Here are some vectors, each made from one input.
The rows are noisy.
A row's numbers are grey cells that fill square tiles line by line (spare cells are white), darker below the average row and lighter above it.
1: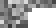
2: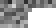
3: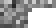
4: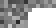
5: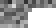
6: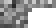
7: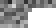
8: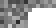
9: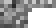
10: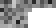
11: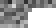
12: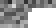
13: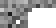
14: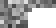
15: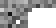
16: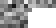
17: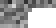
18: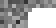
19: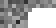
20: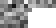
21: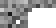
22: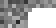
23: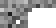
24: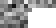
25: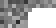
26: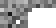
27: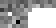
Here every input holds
three true/false values.
